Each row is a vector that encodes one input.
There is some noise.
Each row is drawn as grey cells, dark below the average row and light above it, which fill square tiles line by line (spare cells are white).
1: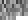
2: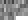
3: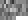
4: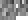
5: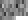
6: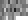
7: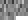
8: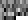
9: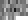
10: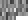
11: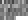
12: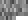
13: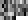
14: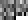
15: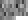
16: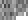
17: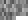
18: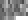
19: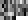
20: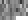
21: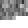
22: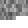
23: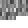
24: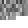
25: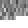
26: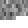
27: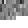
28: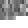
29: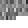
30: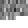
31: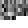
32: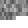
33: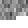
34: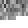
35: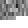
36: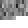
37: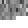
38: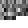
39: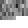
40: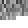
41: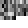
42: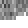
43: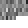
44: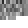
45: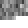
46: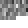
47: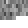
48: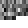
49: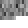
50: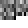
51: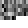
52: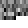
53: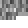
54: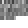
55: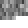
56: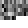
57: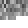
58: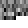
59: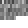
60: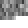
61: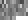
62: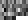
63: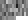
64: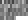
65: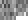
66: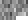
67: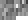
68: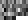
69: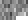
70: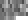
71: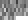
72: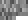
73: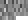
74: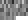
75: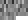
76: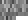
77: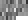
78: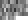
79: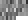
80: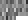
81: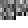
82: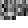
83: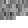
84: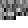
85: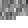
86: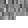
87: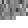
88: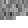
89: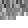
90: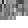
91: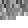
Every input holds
either a point on a 5-point line, or a point on an 8-point line and three true/false values.
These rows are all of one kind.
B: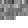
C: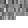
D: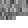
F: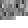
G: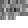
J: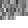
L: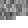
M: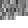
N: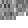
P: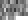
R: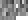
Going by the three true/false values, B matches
G, J, M and P.
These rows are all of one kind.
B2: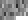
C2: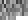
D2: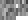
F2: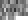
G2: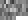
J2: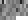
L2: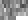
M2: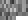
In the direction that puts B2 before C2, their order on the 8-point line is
D2, M2, G2, L2, B2, C2, F2, J2.
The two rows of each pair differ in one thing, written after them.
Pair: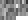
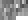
the place on the 8-point line
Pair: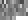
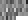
the place on the 8-point line
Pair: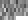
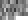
the place on the 8-point line
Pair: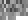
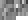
the place on the 8-point line
